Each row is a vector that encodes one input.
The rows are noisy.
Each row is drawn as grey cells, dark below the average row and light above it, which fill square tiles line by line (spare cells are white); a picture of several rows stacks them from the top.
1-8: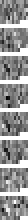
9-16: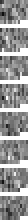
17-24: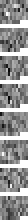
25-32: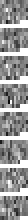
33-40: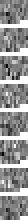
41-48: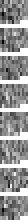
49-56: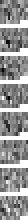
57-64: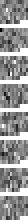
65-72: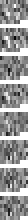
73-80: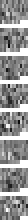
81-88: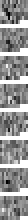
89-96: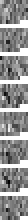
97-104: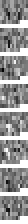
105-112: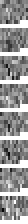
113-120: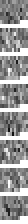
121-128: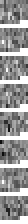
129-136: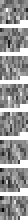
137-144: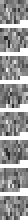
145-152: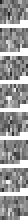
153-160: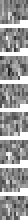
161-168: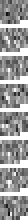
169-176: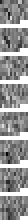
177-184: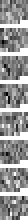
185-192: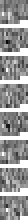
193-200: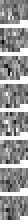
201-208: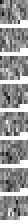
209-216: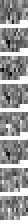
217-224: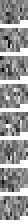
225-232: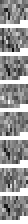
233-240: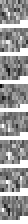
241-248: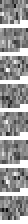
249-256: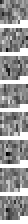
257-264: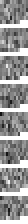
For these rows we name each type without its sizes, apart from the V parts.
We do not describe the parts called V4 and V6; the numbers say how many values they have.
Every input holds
a value of V4, together with either a node of each of two trees and a value of V6, or three true/false values.
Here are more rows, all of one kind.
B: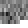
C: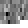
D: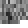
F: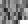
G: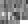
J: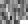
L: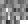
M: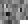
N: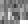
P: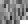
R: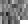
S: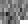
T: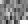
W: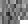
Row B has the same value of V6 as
C, G and S.
